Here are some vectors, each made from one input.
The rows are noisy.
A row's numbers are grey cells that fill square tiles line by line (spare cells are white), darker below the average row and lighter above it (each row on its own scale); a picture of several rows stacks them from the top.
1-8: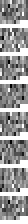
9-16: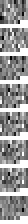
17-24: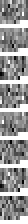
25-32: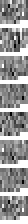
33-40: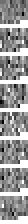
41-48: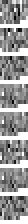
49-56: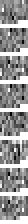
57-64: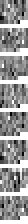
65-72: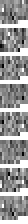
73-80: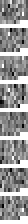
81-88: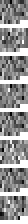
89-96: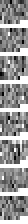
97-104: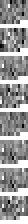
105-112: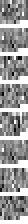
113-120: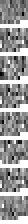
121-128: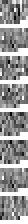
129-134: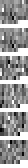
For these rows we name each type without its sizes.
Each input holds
either a point on a circle, or a fixed value.
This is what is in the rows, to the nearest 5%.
About 95% of them hold a point on a circle. The rest hold a fixed value.
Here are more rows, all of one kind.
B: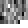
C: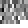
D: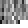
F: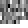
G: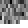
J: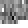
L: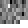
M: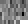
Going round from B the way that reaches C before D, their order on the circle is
B, L, M, G, J, F, C, D.
